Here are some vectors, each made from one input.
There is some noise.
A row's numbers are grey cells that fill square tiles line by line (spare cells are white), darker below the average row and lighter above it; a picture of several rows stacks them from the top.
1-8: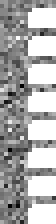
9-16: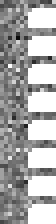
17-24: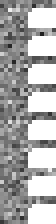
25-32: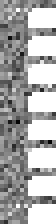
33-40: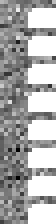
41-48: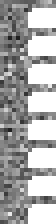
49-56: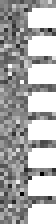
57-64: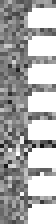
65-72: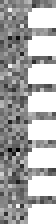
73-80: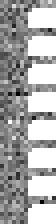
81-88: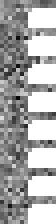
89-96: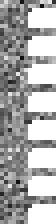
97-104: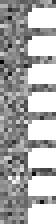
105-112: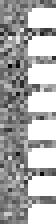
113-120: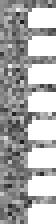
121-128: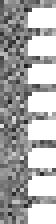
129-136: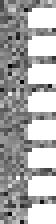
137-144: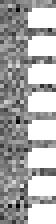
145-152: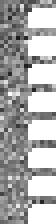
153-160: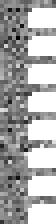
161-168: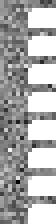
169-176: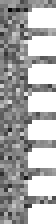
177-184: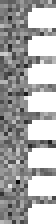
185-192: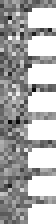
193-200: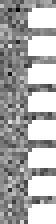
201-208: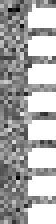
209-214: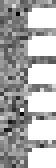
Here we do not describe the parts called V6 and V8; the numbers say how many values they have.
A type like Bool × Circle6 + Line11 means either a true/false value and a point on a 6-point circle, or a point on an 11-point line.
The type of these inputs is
Bool × (Line4 + V8) × V6.
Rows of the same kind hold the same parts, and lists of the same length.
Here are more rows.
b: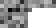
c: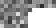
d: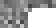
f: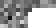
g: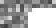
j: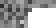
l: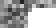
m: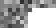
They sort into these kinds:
b, c, f
d, g, j, l, m

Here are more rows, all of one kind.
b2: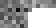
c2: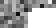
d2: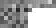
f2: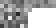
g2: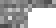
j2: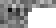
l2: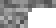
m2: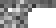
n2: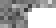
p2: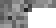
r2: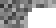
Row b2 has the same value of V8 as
c2, m2 and p2.
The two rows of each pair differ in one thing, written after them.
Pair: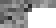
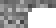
the true/false value
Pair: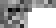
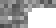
the true/false value
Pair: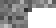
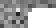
the true/false value
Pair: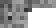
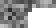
the value of V8
